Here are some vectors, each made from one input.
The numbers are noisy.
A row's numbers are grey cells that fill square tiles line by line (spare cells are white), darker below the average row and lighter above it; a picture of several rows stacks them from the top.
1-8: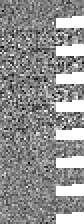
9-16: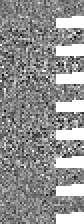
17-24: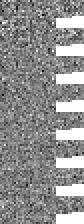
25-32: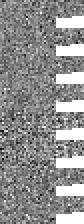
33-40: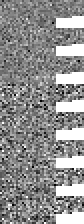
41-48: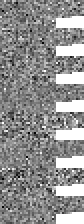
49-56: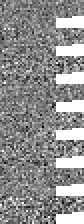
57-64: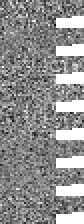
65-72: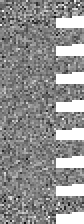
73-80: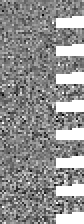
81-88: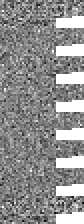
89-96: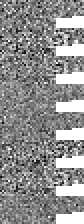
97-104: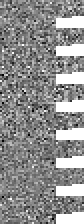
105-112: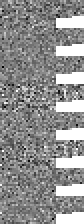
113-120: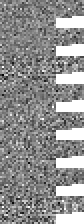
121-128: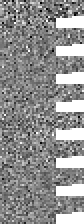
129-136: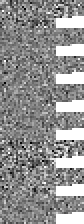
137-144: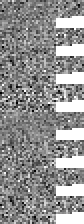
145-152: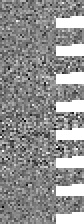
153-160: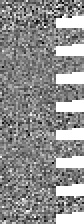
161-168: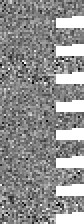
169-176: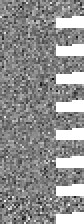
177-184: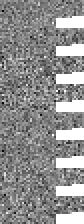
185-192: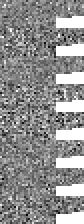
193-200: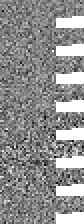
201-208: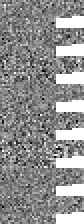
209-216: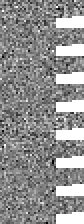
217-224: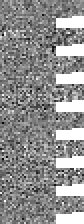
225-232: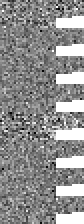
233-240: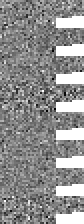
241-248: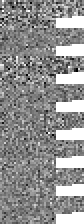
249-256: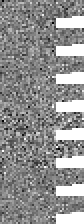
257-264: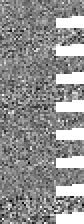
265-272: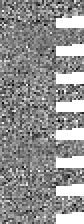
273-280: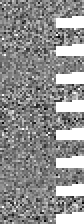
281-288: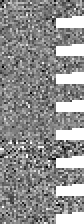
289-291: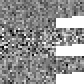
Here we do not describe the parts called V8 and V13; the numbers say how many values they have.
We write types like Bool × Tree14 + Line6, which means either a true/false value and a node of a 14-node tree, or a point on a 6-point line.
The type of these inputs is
(Bool × Bool × Bool × Bool + V13) × V8 + Tree11.
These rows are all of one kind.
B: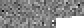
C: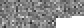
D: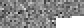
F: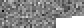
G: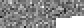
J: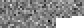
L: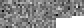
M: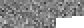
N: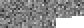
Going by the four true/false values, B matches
L and N.
